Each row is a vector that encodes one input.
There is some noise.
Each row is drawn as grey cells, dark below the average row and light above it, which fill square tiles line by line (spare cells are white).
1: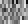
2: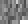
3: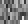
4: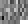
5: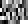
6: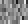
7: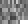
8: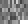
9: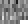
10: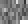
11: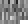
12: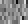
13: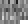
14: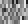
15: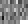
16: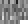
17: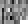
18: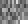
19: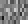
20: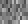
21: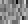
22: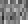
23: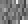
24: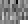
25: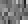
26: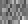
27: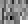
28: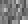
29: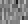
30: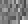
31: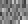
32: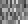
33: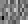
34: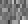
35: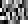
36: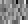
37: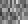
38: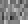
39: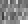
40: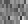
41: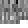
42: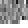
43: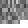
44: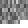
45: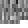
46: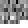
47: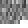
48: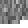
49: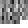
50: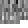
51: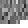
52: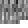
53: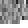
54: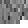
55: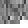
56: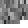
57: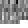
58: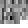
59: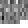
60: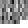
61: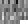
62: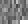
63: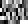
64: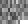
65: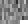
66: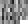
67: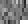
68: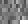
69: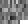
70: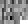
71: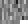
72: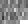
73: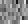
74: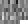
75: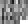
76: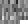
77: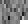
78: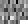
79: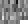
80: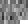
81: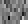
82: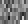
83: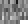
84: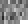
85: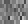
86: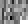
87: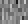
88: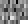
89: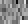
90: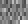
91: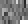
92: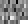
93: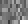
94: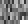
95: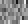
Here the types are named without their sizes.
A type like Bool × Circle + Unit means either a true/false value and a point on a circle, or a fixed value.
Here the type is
List(Line).
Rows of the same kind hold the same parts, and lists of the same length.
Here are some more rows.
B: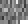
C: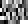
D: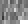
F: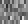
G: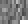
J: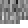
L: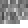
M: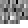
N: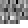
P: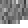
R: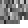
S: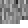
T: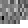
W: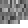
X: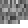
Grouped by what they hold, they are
B, D, F, G, L, P, R, T, W, X
C
J, M, N, S

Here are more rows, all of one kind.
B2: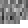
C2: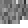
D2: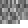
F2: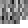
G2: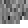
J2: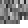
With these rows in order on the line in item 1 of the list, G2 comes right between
C2 and J2.
